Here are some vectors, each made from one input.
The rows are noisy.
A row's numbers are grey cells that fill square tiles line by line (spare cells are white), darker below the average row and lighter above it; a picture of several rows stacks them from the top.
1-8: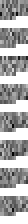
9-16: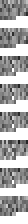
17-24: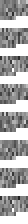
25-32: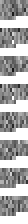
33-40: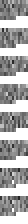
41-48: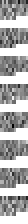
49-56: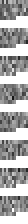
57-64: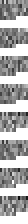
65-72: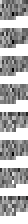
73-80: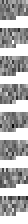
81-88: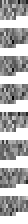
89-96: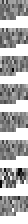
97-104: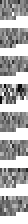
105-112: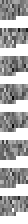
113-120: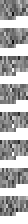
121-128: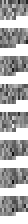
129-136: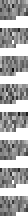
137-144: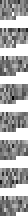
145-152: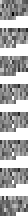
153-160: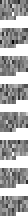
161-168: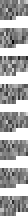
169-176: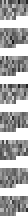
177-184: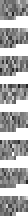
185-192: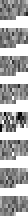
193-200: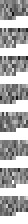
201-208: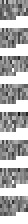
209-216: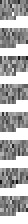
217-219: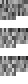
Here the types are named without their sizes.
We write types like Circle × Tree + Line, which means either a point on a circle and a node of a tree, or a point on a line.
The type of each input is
List(Line).
